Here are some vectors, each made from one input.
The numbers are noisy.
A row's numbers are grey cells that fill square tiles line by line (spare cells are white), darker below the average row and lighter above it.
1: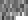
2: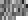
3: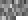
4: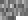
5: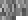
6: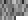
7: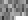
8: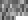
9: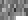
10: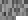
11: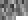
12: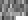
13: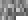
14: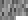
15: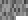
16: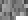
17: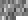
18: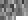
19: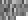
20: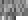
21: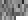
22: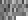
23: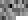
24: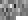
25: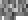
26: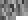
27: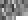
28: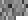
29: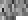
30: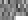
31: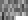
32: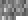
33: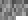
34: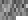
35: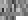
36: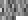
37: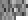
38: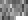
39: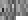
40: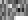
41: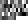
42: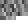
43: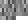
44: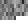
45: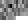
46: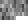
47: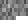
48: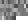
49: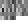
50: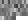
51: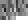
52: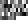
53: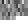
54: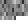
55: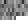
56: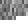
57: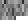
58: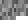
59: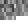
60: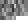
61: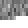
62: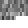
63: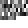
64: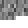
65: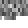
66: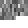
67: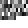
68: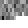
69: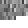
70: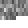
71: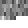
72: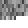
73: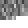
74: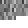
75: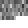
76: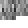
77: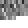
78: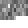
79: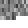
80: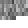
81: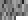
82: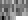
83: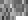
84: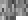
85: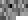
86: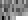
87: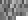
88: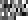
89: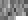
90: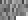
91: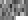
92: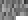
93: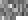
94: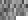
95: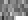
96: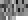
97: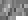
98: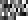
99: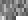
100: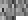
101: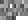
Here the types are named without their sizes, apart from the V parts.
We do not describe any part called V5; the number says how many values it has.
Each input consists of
a list of items, each a true/false value and a value of V5.
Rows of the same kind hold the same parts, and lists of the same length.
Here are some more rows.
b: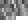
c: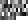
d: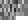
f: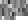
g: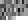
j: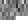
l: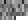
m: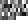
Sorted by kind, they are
b, g, l
c, m
d, f, j

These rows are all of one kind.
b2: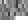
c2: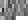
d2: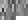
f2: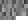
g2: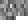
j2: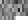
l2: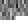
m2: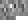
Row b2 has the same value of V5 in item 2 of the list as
d2 and m2.
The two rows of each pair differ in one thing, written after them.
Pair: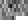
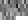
the value of V5 in item 1 of the list
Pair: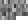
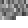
the true/false value in item 2 of the list
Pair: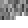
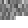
the value of V5 in item 1 of the list
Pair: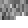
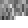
the true/false value in item 2 of the list
